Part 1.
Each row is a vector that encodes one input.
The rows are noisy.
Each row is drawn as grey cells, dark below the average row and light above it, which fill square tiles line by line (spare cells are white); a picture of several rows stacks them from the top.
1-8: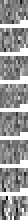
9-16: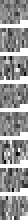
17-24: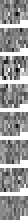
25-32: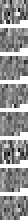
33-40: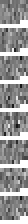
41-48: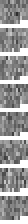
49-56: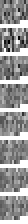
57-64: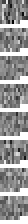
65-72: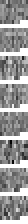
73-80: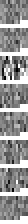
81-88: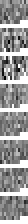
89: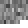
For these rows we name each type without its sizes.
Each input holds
either a label, or a node of a tree.
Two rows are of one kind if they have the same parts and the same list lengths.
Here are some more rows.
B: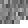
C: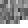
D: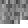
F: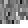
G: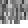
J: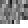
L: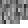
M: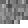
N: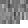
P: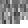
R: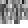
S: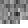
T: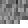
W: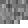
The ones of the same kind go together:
B, D, F, J, L, M, N, P, S, T, W
C, G, R

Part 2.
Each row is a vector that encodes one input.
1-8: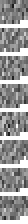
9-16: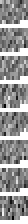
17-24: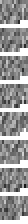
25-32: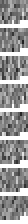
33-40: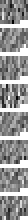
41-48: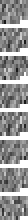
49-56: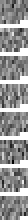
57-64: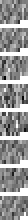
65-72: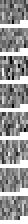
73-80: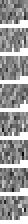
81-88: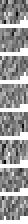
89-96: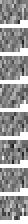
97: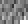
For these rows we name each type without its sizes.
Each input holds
either a label, or a node of a tree.
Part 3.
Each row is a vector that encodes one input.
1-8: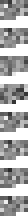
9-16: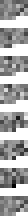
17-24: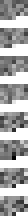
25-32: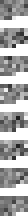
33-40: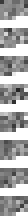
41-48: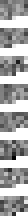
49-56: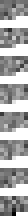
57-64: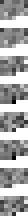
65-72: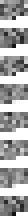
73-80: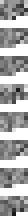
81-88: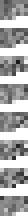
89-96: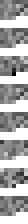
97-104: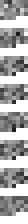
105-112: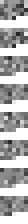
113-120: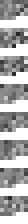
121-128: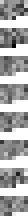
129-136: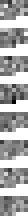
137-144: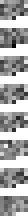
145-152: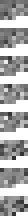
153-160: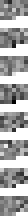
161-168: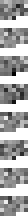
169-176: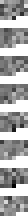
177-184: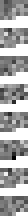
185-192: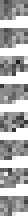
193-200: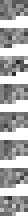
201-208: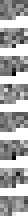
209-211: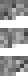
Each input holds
either a point on a 9-point line, or a point on a 10-point line.
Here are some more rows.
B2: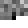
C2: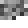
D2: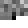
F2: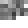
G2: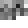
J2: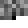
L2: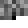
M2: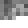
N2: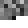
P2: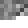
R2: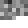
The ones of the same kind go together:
B2, C2, D2, F2, G2, J2, L2, N2
M2, P2, R2

